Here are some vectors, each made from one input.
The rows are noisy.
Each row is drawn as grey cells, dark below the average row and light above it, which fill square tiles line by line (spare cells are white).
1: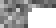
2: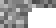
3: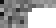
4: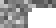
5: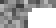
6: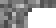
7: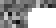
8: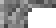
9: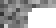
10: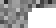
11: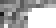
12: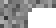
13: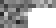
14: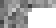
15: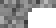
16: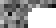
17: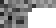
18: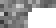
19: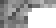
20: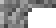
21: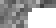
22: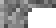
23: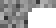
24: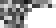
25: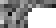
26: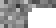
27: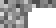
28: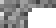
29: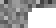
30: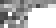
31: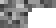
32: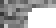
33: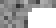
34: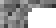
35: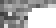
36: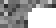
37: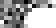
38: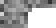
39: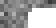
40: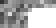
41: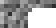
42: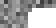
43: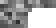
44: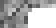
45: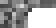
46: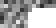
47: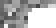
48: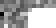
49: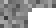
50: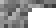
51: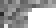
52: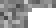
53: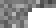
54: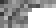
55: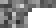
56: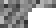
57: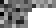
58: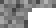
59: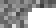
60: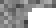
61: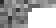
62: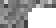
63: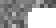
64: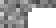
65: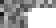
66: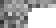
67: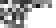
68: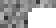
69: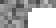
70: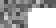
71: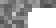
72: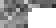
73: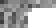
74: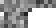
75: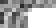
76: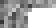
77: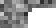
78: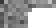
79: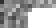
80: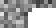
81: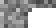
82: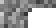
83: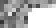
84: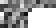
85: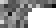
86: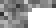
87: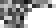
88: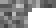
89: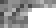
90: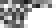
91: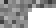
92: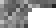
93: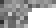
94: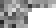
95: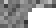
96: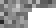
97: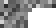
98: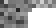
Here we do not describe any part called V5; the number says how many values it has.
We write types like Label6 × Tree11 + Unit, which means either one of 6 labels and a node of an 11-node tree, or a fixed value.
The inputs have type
List2(Bool × V5).
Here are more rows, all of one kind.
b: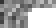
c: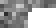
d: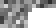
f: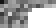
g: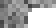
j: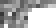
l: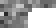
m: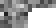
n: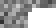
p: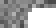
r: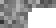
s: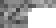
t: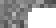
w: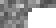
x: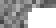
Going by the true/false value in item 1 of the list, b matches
f, g, j and s.
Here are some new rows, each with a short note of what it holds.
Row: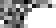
the empty list
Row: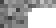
a list of two items
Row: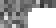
a list of two items
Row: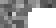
a list of two items
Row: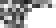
the empty list
